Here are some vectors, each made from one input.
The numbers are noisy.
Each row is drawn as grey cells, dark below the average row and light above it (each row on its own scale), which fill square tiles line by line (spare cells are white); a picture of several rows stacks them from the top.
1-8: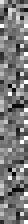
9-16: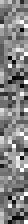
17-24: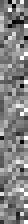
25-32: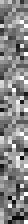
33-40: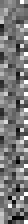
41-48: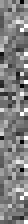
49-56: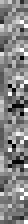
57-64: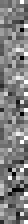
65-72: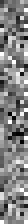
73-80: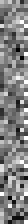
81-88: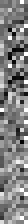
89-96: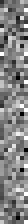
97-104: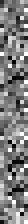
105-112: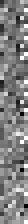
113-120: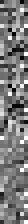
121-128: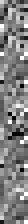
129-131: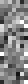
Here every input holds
either a point on a 5-point circle and a true/false value, or a fixed value.
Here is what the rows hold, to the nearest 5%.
About 95% of them hold a point on a 5-point circle and a true/false value. The rest hold a fixed value.
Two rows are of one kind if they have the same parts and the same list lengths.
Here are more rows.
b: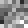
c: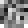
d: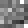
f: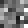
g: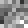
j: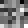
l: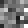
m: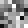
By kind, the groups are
b, c, d, f, g, l, m
j

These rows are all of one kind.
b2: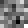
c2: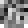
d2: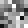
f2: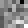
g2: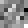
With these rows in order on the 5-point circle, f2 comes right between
b2 and d2.
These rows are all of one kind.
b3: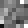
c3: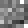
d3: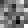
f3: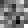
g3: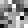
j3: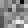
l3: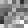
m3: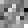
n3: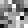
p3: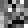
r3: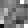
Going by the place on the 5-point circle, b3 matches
g3, n3 and r3.
